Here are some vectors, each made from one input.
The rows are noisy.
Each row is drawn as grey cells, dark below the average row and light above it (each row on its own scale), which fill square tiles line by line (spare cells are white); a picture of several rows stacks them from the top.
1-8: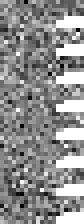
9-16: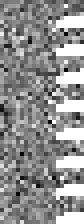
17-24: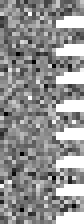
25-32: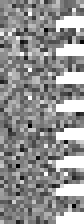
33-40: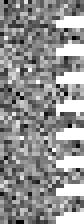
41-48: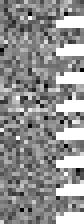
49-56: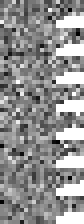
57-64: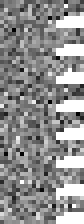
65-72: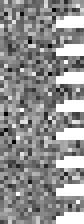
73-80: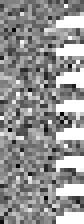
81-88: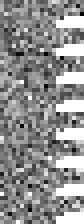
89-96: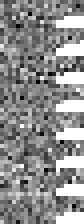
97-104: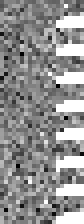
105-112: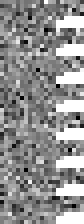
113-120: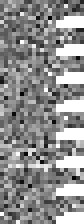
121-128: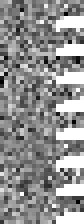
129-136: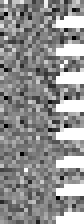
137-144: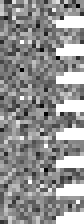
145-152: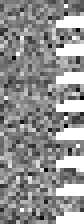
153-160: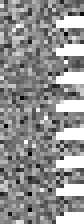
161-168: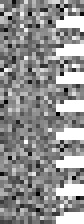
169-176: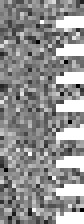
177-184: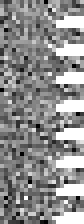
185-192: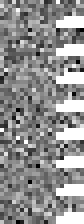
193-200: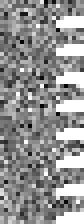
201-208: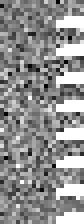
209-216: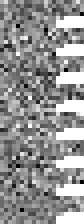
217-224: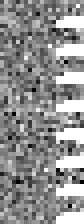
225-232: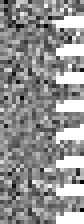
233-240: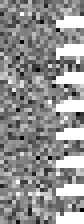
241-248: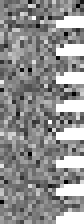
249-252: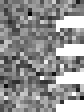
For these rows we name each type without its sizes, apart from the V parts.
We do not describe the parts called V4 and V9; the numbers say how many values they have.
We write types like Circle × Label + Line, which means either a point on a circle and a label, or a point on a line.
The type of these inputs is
Bool × Tree × V4 × V9 + Unit.
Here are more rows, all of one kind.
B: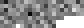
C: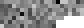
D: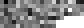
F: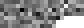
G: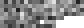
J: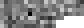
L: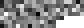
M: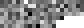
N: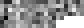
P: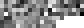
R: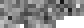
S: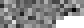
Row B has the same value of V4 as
L, M and R.
